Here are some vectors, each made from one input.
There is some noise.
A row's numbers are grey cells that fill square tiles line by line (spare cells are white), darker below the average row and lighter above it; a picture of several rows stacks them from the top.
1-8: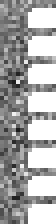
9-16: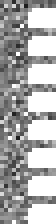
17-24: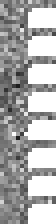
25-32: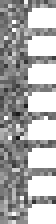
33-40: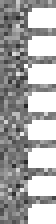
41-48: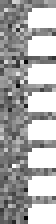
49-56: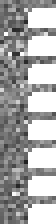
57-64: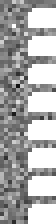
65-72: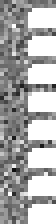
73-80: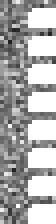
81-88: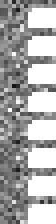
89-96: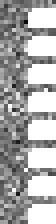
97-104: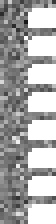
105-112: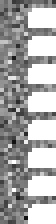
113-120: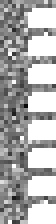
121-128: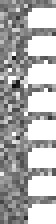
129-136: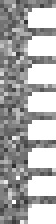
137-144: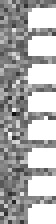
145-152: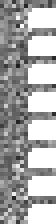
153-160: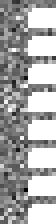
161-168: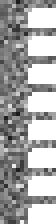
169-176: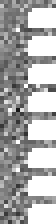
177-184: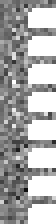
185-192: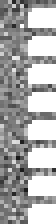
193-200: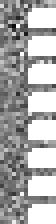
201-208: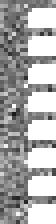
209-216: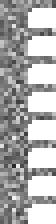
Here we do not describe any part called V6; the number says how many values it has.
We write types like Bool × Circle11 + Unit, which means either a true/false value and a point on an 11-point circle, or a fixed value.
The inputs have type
Bool × Circle13 + V6.
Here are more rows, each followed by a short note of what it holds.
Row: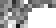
a point on a 13-point circle and a true/false value
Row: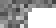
a value of V6
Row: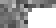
a value of V6
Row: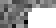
a value of V6
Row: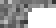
a value of V6
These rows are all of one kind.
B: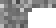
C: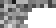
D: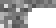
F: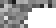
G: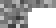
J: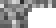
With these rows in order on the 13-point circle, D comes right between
B and C.
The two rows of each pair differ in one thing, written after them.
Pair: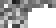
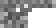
the true/false value
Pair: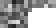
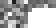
the place on the 13-point circle
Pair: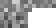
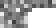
the place on the 13-point circle
